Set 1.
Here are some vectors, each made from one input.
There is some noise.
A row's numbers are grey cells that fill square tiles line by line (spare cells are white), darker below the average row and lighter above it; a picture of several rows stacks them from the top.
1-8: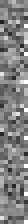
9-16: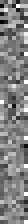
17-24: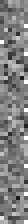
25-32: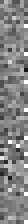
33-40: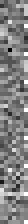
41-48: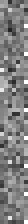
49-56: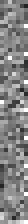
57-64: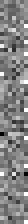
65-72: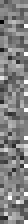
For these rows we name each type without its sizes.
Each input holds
a point on a line, together with either a fixed value, or four true/false values.
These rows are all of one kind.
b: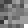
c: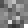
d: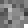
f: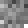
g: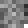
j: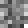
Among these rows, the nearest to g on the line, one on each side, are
d and f.
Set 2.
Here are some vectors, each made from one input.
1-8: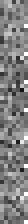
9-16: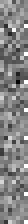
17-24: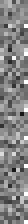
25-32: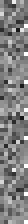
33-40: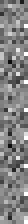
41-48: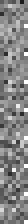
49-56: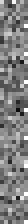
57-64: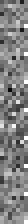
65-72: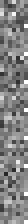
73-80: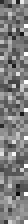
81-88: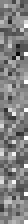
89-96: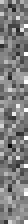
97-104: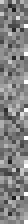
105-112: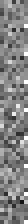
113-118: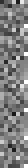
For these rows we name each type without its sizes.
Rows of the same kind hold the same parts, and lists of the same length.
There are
2 kinds of row.
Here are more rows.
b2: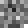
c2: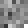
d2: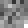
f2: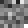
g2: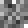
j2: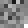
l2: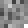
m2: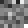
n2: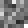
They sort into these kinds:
b2, f2, g2, m2, n2
c2, d2, j2, l2

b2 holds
a point on a line.
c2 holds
a node of a tree.
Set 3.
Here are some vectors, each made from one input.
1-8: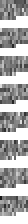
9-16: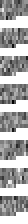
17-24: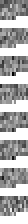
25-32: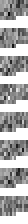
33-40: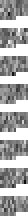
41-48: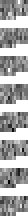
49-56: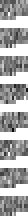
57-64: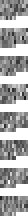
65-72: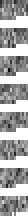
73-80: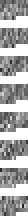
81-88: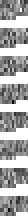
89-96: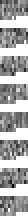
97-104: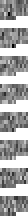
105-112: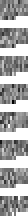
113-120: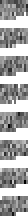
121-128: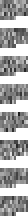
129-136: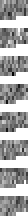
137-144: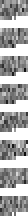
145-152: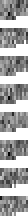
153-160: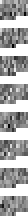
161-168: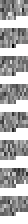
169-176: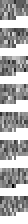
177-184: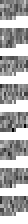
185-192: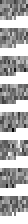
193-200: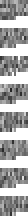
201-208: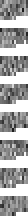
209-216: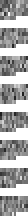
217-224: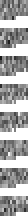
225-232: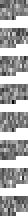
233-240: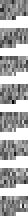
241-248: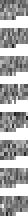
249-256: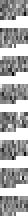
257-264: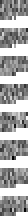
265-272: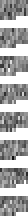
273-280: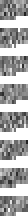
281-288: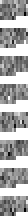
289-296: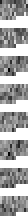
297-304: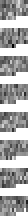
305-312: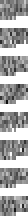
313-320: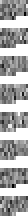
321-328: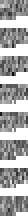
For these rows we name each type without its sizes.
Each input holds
a point on a line and four true/false values.
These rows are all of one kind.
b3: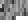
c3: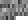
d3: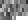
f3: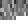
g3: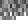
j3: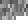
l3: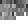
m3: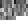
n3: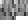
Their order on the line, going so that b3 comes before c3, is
b3, n3, j3, l3, c3, m3, f3, g3, d3.
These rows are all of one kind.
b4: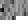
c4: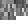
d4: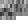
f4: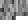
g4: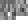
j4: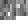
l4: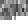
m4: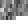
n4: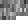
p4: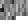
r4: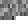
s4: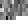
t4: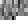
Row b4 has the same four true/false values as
f4, g4 and p4.
